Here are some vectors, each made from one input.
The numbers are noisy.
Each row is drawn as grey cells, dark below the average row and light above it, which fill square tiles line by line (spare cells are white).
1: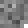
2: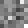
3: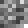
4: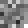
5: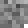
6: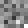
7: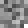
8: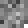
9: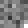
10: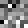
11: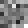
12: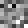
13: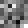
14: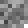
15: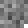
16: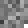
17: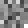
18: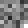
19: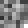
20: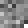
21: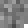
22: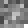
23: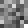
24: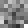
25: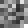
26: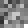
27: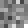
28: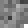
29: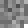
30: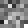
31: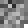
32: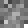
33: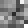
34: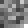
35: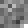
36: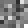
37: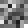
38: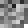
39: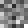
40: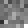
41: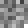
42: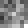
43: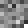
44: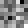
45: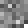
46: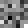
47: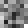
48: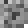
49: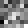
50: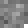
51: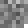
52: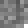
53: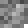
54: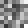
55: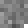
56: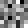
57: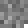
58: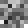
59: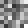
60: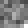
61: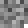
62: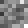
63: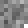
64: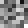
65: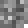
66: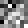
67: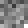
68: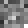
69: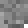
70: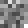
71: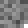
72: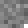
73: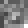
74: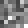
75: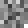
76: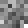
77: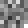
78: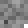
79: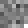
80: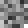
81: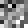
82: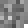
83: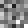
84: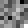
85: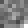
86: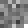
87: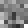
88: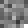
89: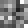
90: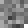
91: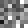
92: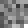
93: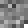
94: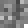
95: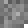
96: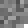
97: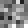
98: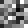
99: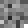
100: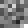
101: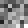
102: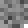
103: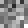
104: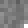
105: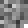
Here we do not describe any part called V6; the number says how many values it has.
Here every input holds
either a point on a 4-point line and a point on a 5-point line, or a list of up to two items, each a point on a 5-point circle and a value of V6.
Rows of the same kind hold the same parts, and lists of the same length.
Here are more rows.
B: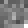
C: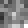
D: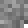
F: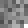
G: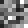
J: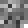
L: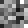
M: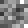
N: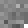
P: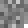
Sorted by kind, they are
B, G, J
C, M
D, L, N
F, P

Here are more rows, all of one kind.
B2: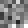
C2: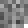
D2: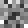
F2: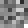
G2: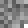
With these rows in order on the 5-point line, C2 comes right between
D2 and F2.
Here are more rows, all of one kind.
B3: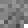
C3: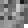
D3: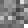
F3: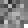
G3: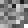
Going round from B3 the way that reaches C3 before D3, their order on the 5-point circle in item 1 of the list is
B3, G3, C3, D3, F3.
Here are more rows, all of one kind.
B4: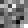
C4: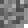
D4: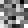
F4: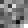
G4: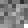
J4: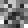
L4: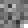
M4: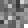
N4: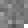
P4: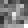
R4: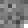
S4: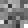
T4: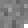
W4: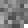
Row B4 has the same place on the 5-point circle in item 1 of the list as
C4, J4, P4 and W4.
